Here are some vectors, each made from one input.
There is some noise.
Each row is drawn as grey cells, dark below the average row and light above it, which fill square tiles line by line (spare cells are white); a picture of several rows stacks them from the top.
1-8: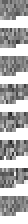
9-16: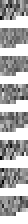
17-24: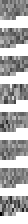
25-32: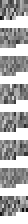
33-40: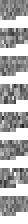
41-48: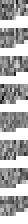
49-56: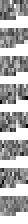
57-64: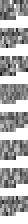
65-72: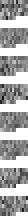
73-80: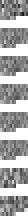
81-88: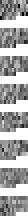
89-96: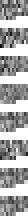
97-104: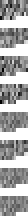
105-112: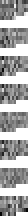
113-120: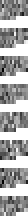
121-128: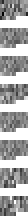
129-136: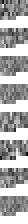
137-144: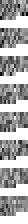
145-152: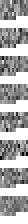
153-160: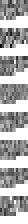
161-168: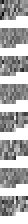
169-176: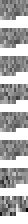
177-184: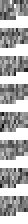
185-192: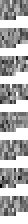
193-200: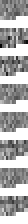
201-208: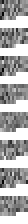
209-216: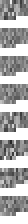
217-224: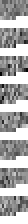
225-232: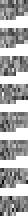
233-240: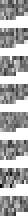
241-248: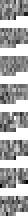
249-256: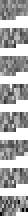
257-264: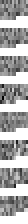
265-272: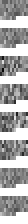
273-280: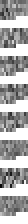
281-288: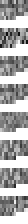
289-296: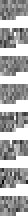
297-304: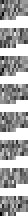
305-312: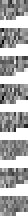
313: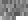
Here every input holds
a point on an 8-point line, together with either a fixed value, or three true/false values.
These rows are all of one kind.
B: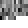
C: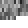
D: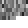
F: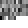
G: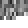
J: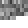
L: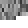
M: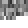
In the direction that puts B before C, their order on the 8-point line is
B, F, G, M, L, J, C, D.
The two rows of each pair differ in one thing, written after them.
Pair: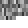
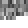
one of the three true/false values
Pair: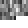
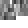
the place on the 8-point line
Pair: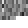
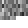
the place on the 8-point line
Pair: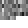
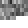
one of the three true/false values
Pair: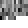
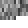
the place on the 8-point line
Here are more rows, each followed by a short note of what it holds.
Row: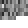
a point on an 8-point line
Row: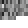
a point on an 8-point line
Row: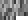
a point on an 8-point line and three true/false values
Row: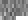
a point on an 8-point line
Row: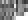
a point on an 8-point line and three true/false values
